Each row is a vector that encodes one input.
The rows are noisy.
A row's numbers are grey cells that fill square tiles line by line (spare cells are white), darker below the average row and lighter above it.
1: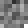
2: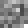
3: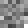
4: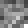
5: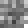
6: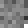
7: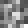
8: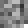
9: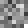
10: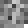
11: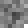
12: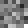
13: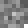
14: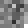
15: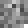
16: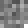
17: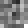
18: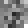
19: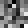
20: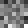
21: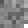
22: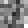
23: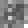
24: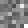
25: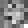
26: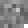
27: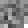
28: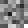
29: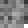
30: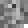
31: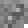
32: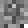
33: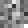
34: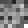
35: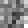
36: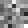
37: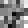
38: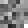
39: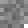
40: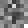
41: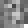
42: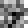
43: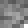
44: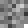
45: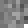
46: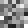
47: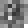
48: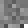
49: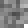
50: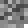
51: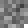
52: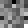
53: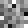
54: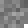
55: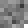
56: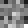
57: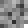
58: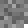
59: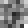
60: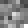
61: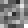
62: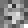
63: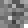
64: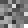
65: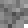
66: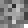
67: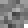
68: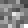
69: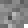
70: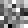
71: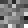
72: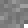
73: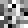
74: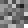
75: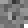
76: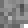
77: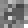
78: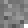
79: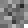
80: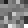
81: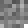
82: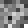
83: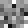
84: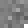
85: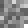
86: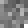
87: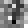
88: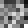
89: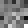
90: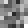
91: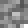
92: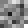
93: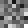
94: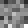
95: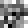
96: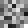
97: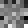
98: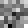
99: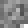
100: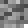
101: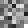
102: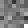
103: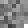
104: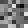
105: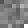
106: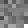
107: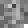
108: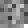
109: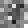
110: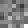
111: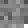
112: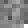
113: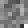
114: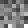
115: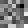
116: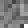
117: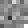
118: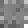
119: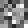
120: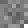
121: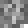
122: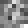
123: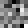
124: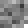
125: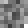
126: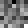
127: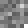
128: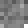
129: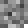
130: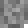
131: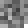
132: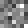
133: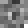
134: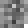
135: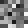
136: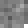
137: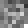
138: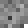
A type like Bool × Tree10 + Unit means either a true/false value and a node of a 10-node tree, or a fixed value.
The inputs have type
List2(Circle6).
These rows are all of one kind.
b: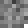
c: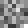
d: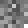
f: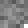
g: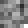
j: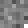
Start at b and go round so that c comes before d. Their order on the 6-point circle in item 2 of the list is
b, j, c, d, f, g.
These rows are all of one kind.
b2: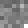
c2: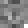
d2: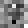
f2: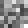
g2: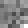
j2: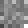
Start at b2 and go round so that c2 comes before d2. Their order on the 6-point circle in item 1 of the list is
b2, g2, f2, c2, j2, d2.
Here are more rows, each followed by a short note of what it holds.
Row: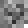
a list of one item
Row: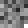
the empty list
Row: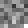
the empty list
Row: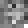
a list of one item
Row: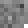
a list of one item
